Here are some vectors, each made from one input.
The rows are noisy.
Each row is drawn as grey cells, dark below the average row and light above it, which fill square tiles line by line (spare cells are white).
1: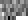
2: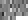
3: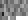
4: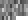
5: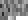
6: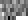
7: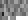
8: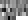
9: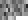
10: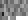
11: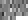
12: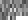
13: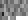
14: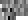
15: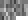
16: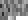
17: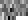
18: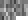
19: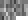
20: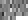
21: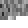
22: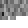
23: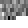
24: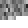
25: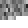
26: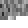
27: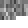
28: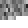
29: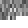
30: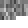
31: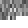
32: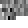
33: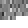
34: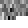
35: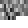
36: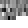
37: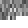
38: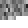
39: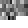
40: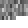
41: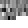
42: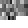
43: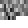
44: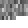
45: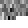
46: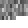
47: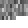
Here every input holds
either one of 6 labels, or a node of a 7-node tree.
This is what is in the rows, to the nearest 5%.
About 30% of them hold one of 6 labels. The rest hold a node of a 7-node tree.
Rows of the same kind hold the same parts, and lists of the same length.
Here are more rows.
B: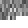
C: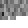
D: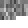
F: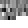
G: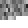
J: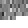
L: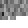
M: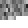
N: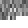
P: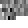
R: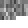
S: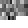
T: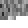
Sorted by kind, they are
B, C, D, G, J, L, M, N, R, T
F, P, S

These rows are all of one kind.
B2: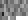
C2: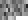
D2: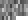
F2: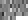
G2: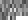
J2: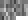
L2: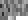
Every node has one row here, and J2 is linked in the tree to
B2 and D2.
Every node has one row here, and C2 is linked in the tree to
L2.
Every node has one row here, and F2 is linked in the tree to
B2 and G2.
